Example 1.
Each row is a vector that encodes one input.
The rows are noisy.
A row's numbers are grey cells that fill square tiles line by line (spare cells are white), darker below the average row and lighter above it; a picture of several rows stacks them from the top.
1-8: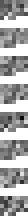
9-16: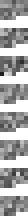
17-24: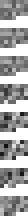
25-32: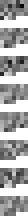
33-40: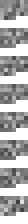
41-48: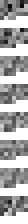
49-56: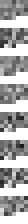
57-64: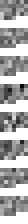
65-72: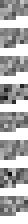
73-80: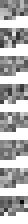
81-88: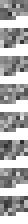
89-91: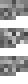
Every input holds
either a point on each of two 3-point lines, or a point on a 6-point line and a true/false value.
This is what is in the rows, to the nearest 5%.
About 30% of them hold a point on each of two 3-point lines. The rest hold a point on a 6-point line and a true/false value.
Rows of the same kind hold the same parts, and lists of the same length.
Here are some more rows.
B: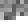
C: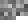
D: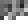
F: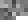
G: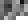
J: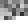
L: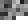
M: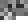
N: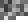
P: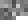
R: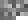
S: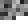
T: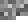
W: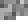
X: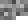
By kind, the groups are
B, C, F, J, P, R, T, W, X
D, G, L, M, N, S

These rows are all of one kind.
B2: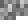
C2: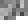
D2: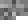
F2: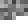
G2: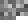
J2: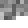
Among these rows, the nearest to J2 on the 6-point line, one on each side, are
C2 and G2.
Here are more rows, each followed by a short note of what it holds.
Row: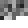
a point on each of two 3-point lines
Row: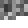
a point on each of two 3-point lines
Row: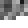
a point on each of two 3-point lines
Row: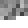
a point on a 6-point line and a true/false value
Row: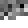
a point on each of two 3-point lines
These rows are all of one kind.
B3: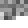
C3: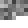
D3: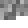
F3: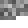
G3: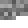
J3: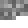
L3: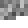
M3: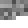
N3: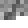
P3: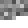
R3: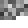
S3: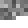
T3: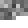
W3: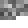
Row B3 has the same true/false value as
D3, L3 and N3.
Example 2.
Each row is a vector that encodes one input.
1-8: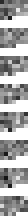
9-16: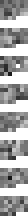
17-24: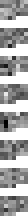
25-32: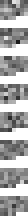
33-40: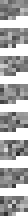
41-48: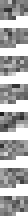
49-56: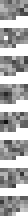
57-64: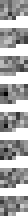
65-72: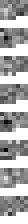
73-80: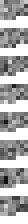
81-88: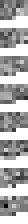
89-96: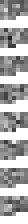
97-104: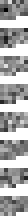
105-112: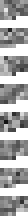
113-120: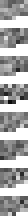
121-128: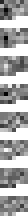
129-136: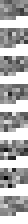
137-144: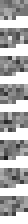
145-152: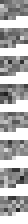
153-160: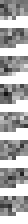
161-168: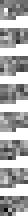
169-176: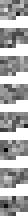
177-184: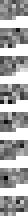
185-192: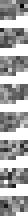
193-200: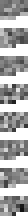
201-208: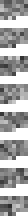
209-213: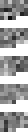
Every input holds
one of 8 labels, together with either a point on a 6-point line, or a point on a 9-point line.
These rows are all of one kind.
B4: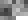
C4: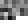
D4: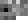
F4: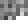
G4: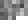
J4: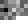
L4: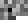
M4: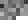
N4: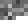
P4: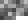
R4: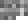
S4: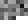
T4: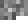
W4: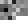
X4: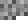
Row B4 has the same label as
F4, L4, R4 and X4.
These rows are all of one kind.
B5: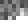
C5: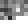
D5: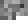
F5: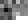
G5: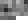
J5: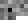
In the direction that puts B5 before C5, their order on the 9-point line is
B5, D5, J5, C5, F5, G5.
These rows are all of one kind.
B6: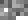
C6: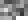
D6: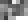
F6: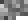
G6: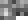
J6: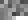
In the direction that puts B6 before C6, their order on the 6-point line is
J6, G6, B6, D6, F6, C6.
